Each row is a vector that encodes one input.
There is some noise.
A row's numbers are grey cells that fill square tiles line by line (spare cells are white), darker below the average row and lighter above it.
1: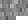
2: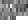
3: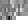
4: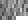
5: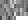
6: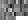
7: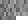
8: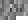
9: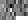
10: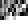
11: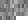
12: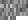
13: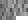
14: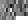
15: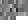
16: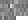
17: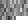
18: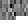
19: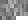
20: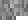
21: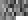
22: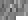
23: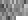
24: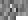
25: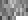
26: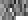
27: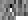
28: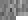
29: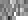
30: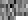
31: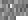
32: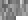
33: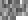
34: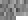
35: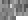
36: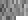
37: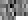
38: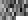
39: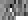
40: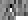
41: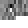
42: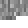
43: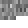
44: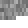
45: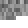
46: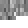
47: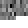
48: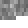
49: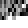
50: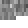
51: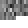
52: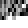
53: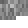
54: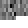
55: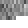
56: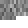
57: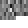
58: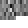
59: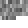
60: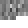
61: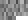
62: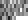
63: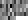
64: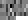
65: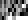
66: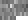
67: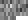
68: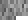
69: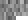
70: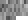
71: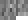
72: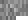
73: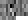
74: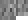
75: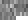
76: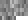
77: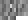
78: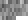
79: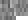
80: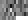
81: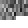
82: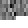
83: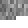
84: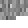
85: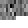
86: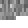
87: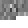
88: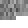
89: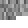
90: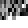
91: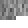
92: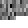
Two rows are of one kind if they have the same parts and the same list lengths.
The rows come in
3 kinds.
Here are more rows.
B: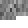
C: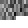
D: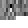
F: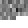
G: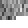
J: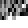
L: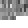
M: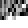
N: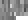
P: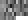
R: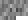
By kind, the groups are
B, F, G, L, N, R
C, D, P
J, M

